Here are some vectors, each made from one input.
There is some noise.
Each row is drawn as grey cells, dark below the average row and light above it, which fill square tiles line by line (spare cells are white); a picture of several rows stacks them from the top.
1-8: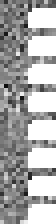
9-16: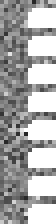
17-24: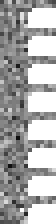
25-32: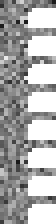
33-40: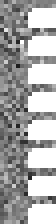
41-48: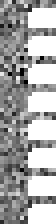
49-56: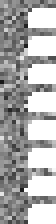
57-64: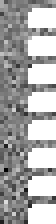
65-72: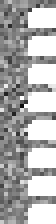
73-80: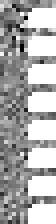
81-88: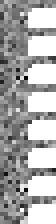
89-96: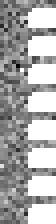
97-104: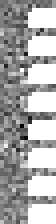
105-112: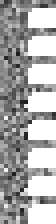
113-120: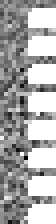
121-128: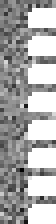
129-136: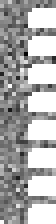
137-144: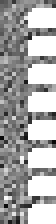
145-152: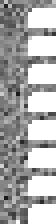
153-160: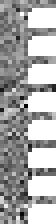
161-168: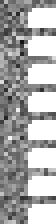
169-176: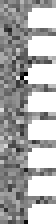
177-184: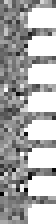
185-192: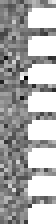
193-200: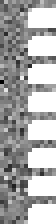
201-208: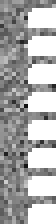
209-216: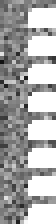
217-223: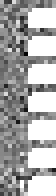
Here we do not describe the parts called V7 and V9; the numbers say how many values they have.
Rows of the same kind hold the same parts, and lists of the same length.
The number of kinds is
5.
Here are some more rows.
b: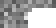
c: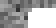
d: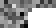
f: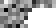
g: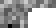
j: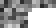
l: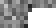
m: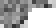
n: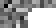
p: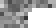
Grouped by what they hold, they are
b, m
c
d, f, g, l
j, n
p

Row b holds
a point on a 4-point line and a value of V9.
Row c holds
a point on a 5-point line and a value of V7.
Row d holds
three true/false values.
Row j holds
a value of V7 and a value of V9.
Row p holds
a point on a 4-point line and a point on a 5-point line.
